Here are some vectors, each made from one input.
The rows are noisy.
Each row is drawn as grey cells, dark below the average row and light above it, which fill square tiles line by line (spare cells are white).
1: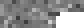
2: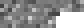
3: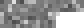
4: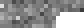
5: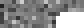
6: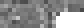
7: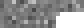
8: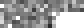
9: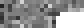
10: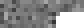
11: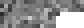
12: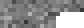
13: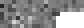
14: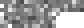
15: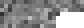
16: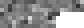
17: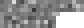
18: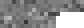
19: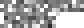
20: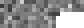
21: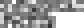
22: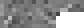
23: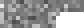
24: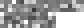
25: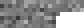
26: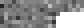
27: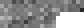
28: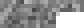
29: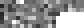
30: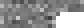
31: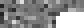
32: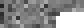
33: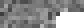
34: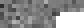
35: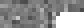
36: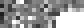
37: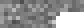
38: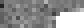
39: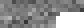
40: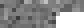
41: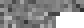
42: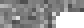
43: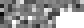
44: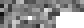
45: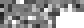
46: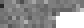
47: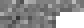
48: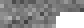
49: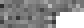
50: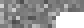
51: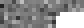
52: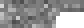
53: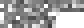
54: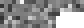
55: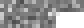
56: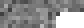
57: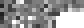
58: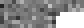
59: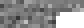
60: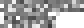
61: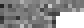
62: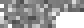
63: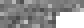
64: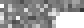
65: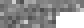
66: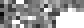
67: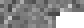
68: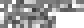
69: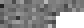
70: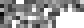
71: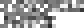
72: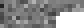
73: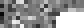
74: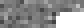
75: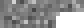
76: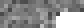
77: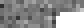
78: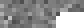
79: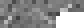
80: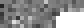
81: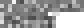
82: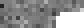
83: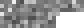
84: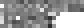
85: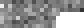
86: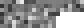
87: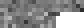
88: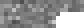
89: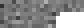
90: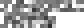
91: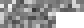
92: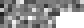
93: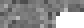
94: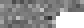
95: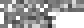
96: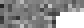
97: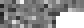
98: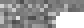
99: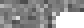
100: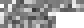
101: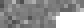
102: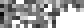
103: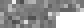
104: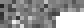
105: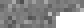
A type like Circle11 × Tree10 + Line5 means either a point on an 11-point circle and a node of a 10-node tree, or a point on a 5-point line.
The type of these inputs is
Bool × (Tree13 + Unit).
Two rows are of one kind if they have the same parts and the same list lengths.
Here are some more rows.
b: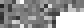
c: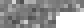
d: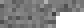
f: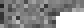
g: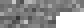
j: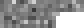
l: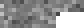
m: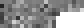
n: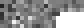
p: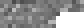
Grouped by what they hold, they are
b, c, d, g, l, m, n, p
f, j

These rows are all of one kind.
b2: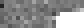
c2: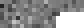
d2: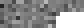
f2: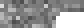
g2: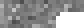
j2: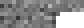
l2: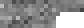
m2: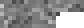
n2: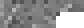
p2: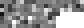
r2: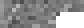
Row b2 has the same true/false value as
c2, d2 and j2.
